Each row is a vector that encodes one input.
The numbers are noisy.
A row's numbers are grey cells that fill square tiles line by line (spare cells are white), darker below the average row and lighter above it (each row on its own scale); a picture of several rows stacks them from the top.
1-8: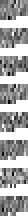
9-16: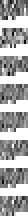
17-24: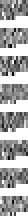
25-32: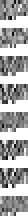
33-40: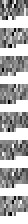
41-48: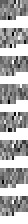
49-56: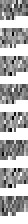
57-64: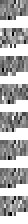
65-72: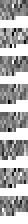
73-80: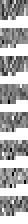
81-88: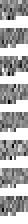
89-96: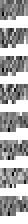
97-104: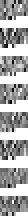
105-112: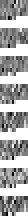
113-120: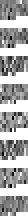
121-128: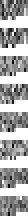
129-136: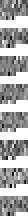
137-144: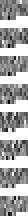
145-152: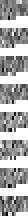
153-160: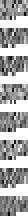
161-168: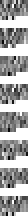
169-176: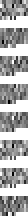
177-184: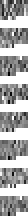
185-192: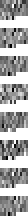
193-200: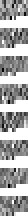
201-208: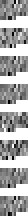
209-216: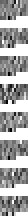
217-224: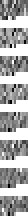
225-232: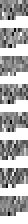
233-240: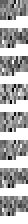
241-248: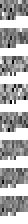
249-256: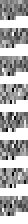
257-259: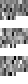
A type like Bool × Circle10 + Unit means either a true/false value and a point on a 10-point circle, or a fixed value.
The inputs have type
Circle18.
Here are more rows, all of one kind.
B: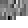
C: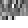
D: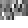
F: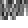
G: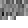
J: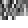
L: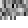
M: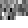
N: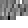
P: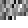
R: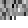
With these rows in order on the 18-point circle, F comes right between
G and J.
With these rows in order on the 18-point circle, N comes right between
B and M.
